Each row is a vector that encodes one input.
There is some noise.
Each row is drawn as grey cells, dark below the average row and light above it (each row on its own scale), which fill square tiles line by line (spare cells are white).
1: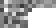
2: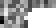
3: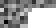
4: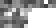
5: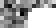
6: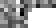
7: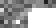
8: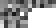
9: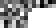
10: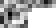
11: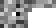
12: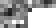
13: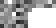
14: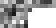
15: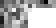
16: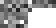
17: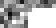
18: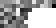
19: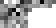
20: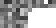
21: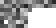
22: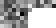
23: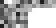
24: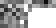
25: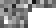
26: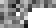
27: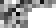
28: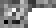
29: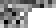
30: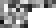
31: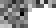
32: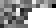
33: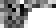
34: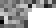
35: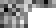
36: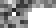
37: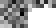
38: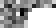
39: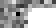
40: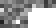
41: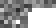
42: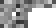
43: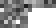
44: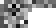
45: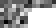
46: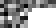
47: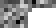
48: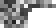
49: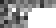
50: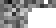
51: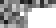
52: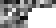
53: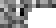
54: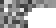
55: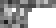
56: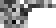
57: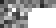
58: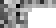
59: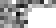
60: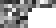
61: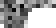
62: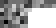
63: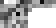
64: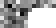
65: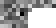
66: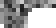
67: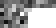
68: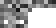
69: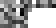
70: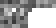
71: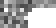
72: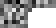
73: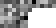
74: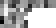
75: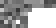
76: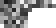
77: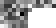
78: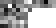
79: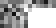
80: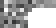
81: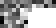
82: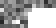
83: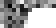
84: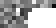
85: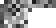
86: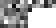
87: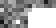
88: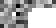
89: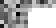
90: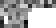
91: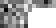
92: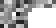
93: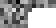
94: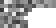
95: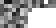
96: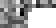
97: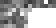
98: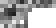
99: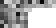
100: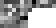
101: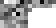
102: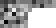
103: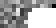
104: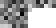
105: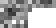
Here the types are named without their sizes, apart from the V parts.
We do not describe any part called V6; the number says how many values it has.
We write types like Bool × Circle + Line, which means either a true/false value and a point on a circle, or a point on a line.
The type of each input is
(Bool × Bool × Bool + Unit) × V6 + Tree.
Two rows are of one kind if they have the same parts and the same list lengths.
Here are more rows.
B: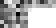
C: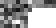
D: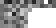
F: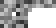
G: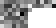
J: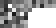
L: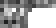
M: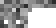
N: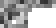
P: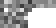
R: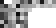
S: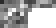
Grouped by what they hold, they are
B, F, P, R
C, D, J, L, M, N, S
G

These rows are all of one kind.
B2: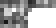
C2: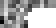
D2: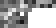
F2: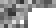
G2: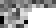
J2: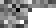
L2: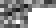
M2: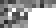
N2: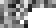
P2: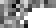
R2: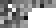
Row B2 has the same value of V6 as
C2, N2 and P2.
